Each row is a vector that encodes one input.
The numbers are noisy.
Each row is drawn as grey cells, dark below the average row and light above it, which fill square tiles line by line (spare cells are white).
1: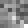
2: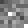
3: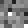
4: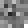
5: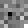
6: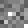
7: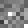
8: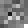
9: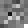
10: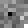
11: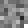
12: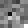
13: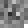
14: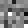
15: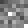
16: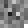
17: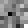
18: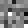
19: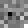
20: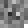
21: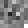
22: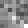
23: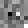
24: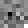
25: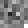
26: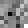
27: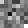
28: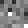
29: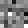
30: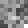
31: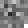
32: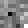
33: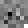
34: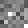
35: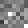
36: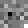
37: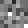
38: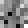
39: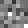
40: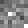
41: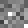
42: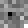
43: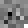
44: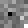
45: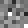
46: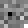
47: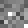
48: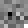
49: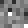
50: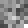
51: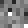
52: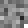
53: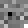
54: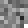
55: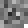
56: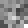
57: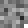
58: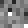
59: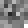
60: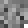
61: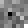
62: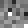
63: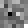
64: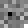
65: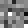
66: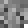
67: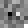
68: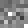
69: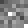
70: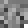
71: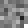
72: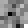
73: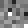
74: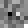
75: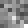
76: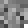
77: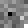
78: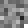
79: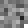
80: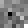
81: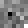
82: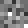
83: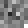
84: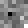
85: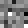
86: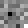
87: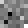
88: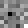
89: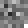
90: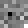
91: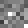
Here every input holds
a point on a 6-point line, together with either one of 5 labels, or a point on a 6-point line.
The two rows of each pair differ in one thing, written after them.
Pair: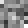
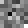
the label
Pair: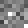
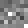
the place on the 6-point line
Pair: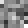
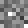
the label
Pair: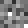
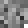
the label
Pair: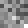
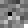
the label
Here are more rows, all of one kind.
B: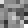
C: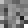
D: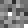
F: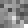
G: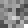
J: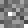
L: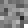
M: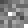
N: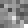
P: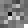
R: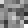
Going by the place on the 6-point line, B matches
C, J and R.
